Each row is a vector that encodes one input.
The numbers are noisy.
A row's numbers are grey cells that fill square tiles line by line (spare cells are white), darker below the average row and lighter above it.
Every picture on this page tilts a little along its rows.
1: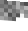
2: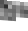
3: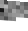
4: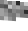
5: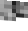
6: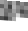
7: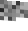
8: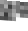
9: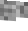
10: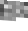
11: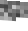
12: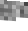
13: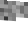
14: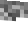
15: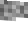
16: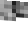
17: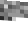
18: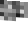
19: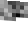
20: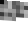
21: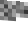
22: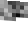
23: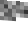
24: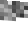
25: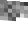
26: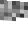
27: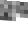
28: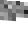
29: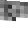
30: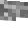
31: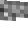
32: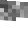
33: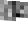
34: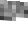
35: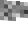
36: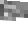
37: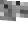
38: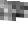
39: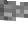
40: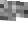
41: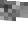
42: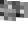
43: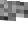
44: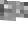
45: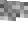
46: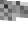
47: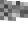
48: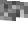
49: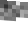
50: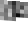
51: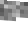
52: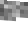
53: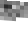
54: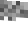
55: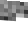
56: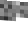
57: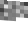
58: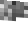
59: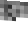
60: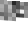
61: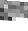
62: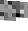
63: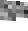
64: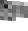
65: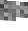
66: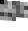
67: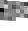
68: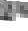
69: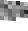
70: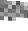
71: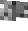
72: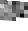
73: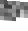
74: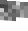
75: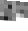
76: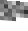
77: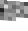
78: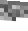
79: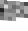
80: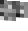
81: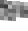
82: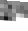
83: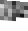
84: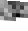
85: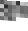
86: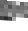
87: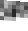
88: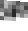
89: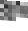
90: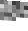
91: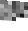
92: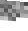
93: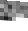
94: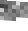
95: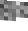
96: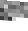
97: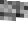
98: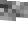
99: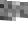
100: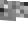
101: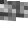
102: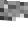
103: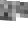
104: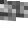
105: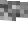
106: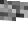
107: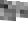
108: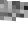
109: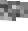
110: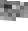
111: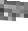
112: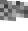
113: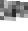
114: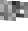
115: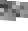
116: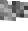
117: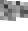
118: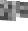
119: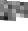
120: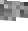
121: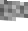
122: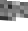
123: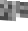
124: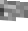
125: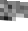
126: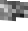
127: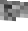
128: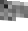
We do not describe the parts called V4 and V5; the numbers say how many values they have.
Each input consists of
either four true/false values, a value of V4 and a value of V5, or a list of up to two points on a 6-point circle.
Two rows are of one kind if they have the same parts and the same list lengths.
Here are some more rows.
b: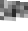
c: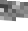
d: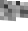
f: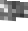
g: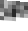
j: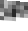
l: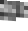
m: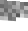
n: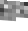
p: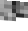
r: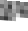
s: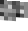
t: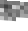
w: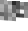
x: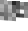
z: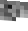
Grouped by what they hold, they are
b, g, j
c, d, m, n, r, t, z
f, l
p, s, w, x

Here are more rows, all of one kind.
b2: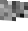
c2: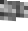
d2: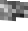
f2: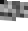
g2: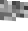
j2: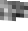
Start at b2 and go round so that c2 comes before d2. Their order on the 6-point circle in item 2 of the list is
b2, j2, g2, c2, f2, d2.
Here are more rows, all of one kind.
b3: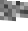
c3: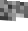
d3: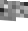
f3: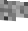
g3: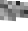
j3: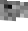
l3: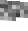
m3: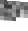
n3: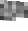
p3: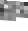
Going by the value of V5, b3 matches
c3 and m3.
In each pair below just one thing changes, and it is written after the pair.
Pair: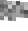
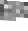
the value of V4
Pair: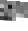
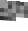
the value of V5
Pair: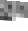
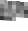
the value of V5
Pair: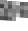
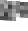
the value of V5
